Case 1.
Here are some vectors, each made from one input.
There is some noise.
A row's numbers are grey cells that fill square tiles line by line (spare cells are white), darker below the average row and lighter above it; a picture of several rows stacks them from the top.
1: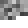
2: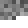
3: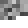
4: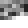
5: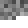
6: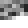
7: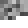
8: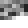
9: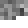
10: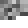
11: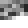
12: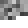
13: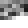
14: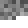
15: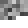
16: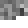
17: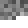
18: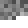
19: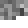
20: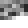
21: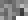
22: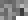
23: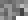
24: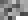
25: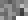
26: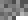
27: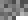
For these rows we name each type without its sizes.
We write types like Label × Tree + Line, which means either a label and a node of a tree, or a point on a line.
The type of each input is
Line.
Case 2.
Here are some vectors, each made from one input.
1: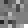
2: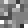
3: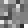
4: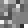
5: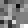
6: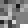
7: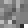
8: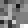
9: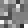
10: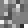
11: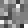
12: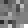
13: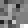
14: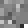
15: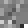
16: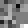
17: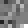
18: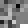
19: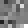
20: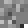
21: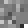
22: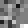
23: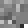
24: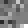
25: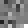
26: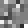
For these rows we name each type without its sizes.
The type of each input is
Line.
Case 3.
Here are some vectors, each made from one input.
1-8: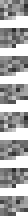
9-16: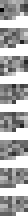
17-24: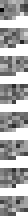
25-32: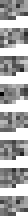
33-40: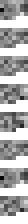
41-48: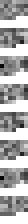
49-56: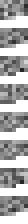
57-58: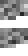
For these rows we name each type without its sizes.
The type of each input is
Circle.
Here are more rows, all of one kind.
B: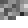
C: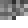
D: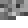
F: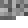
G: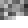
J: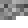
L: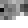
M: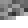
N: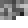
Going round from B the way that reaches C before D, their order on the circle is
B, N, C, M, G, L, J, F, D.
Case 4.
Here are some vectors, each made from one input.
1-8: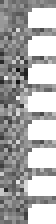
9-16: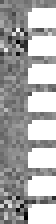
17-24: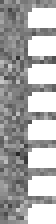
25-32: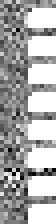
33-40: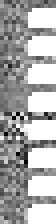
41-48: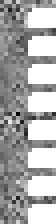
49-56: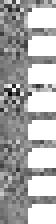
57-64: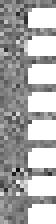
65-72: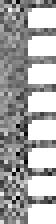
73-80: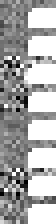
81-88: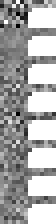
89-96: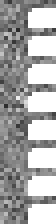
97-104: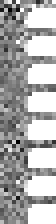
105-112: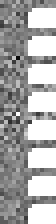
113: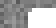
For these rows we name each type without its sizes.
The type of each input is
Line.
